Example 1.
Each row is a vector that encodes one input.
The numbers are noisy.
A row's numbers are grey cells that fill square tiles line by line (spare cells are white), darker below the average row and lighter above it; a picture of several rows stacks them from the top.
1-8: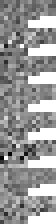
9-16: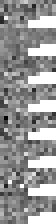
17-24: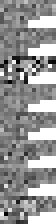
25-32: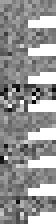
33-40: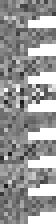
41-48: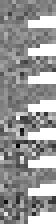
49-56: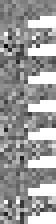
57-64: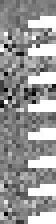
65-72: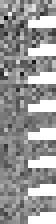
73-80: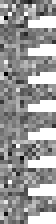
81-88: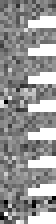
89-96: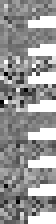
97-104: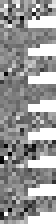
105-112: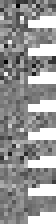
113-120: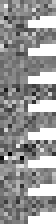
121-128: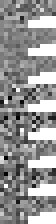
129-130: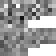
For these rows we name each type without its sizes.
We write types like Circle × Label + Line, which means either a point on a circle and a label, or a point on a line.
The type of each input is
Bool × Bool × Bool + Label + Line.
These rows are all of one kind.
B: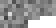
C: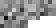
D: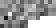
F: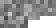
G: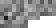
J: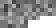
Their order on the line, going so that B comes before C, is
B, J, F, G, C, D.
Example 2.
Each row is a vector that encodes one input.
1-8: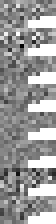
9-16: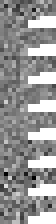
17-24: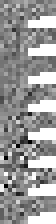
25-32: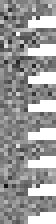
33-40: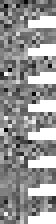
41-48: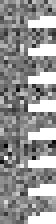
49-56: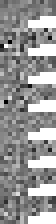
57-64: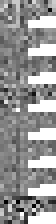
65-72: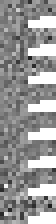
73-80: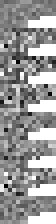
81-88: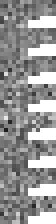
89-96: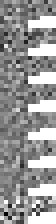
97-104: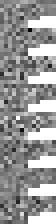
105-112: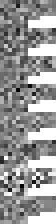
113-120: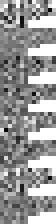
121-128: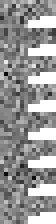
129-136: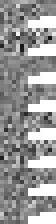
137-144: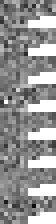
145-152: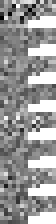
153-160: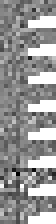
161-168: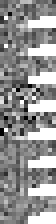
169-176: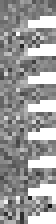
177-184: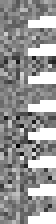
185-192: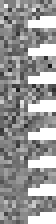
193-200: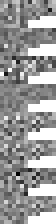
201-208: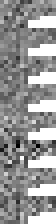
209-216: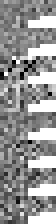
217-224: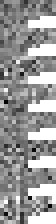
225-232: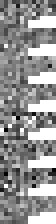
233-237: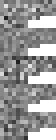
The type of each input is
Bool × Bool × Bool + Circle9 + Circle19 + Unit.
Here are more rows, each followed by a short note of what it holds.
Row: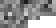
a fixed value
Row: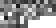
a point on a 19-point circle
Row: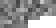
a point on a 9-point circle
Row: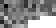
a fixed value
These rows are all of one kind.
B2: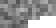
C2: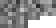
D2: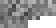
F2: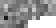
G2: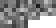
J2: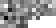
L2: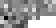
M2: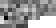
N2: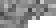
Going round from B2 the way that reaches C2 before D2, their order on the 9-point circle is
B2, F2, L2, G2, C2, D2, J2, M2, N2.
